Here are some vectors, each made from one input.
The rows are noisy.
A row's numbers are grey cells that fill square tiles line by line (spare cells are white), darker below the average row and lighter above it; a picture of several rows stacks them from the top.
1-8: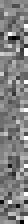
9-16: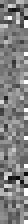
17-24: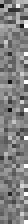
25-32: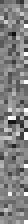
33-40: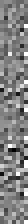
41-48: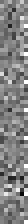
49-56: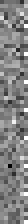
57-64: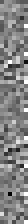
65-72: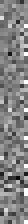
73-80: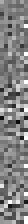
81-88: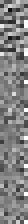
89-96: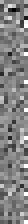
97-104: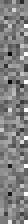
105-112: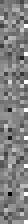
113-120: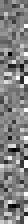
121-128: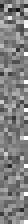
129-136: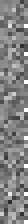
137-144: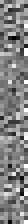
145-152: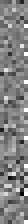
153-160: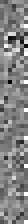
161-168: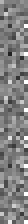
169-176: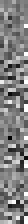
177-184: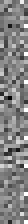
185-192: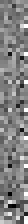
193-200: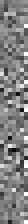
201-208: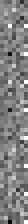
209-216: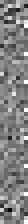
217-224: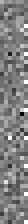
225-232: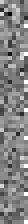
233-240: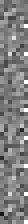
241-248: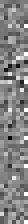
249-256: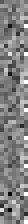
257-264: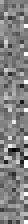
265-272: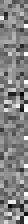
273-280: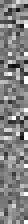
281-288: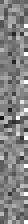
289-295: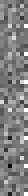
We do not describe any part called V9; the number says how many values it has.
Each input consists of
either a point on a 10-point line, or a list of up to two items, each a true/false value and a value of V9.
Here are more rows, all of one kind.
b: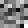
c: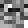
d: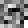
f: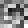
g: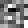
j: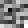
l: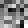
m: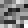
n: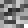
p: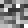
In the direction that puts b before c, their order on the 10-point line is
m, j, n, p, b, c, g, d, f, l.
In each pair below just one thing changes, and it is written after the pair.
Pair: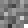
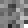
the true/false value in item 1 of the list
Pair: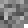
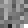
the true/false value in item 1 of the list
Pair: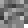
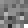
the value of V9 in item 1 of the list
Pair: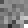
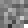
the true/false value in item 1 of the list
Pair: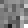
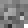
the true/false value in item 1 of the list
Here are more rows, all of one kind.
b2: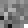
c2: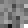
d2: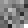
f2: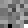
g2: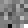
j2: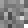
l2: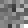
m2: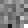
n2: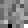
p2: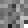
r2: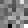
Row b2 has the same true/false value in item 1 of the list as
d2 and j2.
